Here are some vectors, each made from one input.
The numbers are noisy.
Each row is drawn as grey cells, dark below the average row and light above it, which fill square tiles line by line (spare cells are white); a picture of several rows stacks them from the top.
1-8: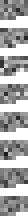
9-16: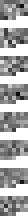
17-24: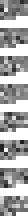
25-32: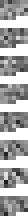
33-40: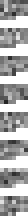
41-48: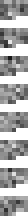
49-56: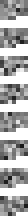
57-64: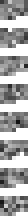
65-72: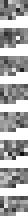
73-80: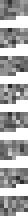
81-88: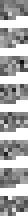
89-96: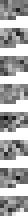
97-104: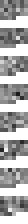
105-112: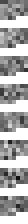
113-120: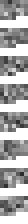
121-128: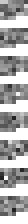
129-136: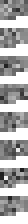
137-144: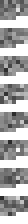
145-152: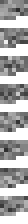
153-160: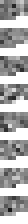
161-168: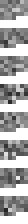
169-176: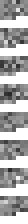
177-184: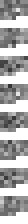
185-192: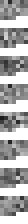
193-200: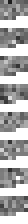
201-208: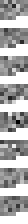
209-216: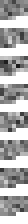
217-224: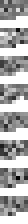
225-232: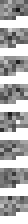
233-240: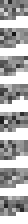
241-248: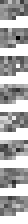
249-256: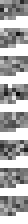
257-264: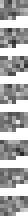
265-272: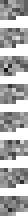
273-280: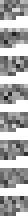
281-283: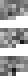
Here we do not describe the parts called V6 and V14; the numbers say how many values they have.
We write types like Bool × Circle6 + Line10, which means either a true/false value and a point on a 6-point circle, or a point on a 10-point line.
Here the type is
(Line7 + V6) × V14 + Tree13.
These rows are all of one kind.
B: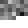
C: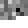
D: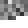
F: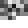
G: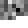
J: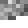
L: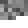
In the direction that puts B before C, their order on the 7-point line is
F, B, C, G, L, D, J.
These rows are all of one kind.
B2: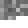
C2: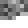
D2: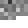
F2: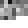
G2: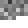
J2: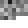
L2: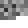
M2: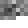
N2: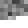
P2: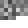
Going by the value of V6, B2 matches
C2 and M2.
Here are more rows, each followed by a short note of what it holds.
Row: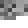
a value of V6 and a value of V14
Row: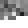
a point on a 7-point line and a value of V14
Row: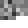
a value of V6 and a value of V14
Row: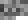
a node of a 13-node tree
